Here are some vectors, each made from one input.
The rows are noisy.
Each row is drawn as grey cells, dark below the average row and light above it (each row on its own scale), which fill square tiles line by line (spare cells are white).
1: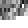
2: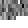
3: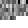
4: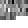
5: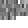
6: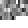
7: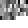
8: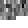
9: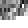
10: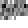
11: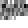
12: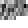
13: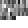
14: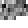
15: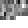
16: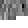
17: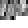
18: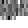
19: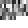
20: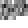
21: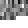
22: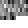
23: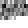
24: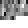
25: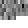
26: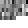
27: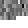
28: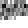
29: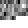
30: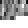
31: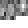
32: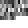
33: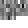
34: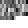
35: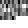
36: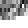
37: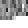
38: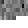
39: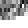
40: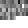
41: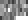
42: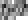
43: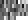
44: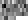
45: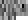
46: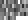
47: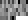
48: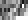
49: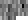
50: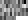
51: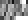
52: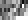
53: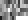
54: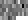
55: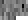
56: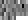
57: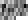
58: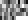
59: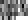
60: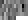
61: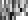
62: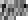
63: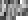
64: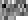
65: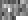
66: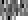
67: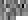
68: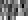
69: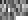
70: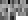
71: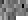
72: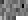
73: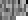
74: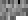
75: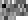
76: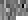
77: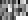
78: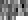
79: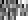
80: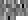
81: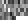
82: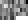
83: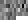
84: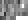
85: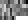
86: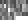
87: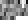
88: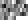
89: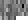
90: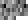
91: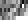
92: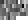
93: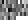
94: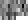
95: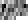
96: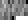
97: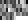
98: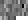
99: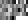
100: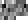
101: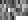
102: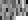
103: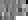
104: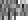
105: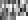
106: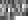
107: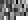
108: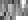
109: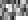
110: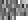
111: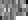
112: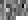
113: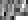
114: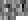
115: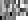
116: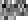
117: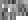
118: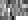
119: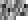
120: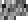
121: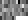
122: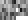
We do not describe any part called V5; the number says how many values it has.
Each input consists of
a list of up to three items, each a true/false value and a value of V5.
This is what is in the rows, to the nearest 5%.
All of them are lists of up to three items, each a true/false value and a value of V5: about 5% are empty, 15% hold one, 30% two and 45% three.
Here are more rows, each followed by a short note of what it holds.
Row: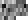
a list of one item
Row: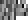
a list of two items
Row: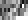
the empty list
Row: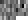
a list of two items
